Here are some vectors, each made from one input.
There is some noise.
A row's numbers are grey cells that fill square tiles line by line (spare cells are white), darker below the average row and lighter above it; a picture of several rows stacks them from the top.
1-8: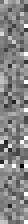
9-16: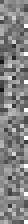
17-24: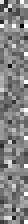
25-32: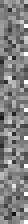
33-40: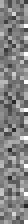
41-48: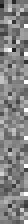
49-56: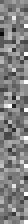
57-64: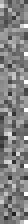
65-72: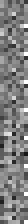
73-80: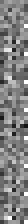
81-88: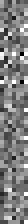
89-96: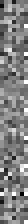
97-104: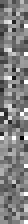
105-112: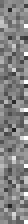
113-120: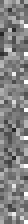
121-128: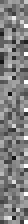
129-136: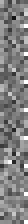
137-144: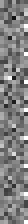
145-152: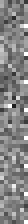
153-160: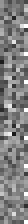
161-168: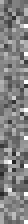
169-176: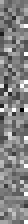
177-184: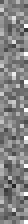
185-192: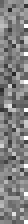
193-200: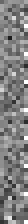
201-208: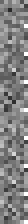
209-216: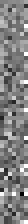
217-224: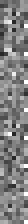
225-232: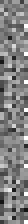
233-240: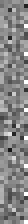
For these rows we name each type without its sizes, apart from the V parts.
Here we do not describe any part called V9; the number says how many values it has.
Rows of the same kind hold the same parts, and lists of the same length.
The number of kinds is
4.
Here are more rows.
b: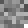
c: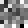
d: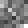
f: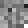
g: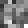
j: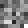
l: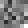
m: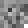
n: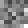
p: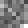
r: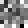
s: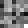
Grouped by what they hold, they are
b, f, m
c, r
d, l, n, p
g, j, s

